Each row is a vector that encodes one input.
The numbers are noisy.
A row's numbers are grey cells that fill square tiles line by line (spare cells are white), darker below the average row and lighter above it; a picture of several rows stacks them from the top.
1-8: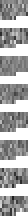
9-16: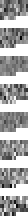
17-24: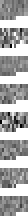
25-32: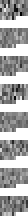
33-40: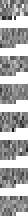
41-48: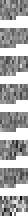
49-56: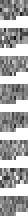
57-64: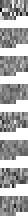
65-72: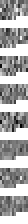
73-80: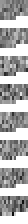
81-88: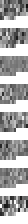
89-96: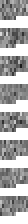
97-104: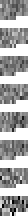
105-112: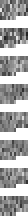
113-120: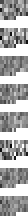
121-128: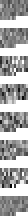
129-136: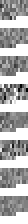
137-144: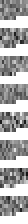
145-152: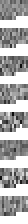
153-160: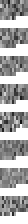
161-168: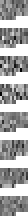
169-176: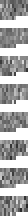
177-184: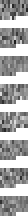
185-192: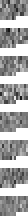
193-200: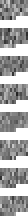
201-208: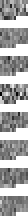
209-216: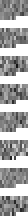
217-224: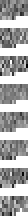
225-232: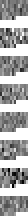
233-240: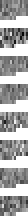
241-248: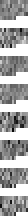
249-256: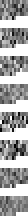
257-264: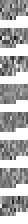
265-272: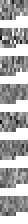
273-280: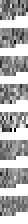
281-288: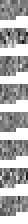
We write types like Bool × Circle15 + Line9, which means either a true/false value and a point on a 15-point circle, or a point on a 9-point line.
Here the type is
Bool × Bool × Bool × Bool × Circle8 + Unit.
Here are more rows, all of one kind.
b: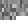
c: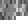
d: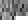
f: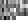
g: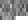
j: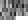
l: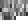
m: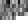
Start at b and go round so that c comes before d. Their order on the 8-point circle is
b, c, m, f, j, g, l, d.
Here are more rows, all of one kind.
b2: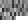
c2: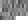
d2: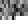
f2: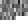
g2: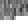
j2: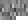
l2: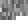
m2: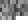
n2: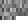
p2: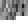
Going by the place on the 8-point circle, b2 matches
c2 and d2.
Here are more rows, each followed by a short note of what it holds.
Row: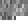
a point on an 8-point circle and four true/false values
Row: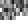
a point on an 8-point circle and four true/false values
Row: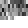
a fixed value
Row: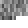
a point on an 8-point circle and four true/false values
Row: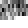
a fixed value
